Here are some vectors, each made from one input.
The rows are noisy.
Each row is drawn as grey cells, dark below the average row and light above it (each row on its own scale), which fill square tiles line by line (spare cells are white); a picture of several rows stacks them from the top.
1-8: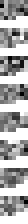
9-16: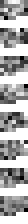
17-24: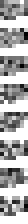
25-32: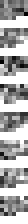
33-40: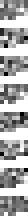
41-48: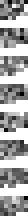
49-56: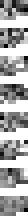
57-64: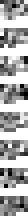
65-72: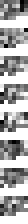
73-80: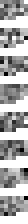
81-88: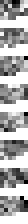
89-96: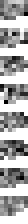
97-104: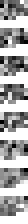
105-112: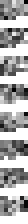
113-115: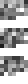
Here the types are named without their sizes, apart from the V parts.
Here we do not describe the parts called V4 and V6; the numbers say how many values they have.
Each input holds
either a point on a line, or a true/false value, a value of V4 and a value of V6.
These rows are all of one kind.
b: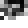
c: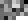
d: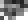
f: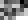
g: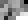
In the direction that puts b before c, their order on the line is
d, b, f, c, g.
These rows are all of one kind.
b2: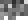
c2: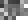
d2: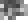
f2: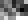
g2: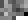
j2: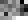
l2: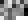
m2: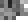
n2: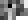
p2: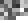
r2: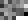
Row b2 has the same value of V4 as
c2, f2, j2 and r2.
